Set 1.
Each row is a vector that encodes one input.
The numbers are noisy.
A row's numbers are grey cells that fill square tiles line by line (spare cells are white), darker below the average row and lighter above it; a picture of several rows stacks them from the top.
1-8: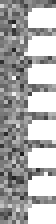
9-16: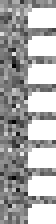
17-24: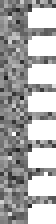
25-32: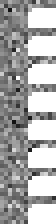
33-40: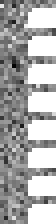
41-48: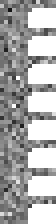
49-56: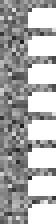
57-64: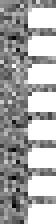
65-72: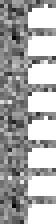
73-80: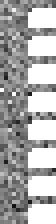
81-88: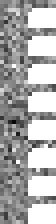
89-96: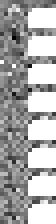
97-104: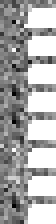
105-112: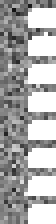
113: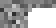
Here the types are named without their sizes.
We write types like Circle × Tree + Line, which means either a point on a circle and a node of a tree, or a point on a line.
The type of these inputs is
(Bool × Circle + Unit) × Label.
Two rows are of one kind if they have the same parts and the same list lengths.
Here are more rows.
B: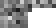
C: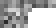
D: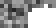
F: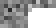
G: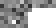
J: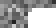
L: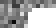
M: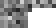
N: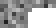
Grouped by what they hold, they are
B, D, G, M
C, F, J, L, N

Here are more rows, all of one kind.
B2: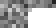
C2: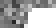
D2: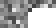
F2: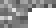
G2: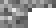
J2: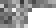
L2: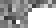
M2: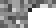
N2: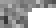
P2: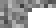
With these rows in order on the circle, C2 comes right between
F2 and L2.
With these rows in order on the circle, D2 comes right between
J2 and L2.
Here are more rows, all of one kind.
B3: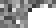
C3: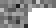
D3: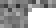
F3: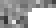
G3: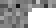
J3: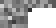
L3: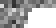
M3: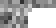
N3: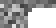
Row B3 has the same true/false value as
F3 and M3.
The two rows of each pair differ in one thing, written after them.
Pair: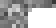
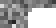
the place on the circle
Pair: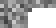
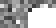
the label
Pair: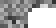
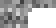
the label
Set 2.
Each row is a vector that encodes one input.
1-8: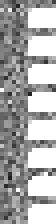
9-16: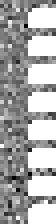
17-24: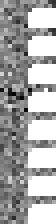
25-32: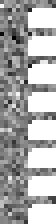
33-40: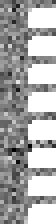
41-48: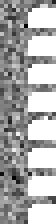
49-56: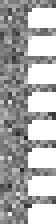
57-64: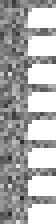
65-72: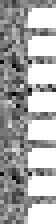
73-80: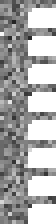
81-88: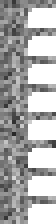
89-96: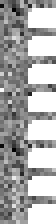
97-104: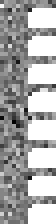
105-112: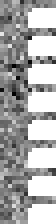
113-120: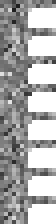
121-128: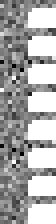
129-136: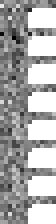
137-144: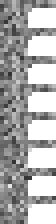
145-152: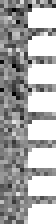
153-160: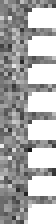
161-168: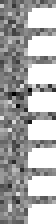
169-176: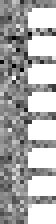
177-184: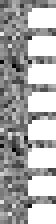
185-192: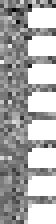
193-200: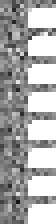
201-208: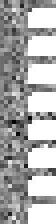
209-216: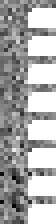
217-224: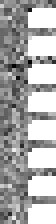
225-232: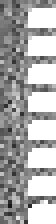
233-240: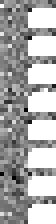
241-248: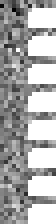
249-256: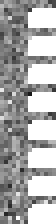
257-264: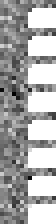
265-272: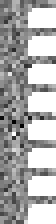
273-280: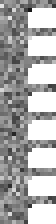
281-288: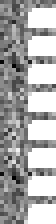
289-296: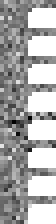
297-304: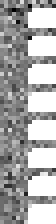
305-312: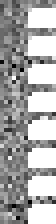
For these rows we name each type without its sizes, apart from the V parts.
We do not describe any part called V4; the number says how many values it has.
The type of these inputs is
(Bool × Circle + Unit) × V4.
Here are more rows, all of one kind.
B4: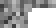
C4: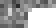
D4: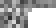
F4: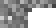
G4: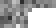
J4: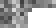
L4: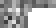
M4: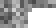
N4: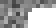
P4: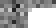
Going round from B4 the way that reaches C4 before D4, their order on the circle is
B4, C4, L4, D4, P4, G4, N4, J4, M4, F4.
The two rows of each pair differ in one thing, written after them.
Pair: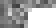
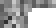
the value of V4
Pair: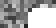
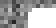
the value of V4
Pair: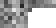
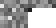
the value of V4
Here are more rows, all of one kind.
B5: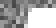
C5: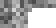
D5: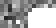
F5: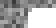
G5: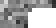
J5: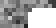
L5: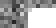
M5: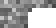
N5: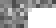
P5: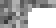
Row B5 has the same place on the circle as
C5 and F5.
